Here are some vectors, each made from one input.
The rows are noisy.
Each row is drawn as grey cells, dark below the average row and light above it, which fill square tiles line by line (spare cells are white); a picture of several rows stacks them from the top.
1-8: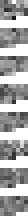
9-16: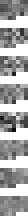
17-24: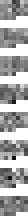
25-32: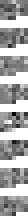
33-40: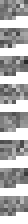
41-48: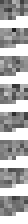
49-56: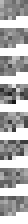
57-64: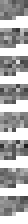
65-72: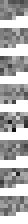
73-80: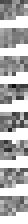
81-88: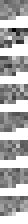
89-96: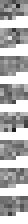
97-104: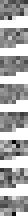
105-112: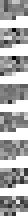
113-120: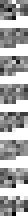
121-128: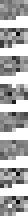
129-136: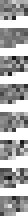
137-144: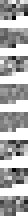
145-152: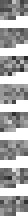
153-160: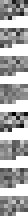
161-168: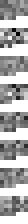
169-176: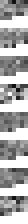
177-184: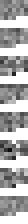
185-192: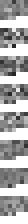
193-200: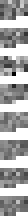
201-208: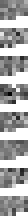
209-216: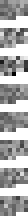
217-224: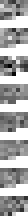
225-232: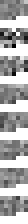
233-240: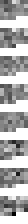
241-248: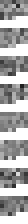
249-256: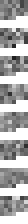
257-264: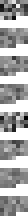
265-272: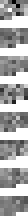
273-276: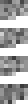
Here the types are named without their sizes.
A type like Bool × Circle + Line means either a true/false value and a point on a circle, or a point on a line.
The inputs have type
Bool × (Circle + Unit) × Line.
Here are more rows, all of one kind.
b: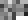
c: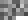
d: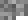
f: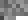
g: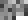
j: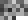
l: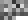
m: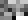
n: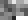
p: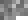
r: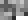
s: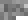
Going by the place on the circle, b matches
c, g and l.
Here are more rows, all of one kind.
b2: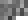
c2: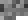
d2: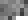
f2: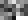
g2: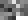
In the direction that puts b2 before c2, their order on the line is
d2, f2, g2, b2, c2.
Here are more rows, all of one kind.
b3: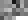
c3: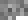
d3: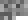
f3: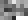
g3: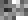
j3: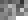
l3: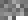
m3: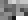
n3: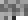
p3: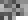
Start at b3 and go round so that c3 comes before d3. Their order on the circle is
b3, c3, j3, d3, p3, m3, f3, n3, g3, l3.
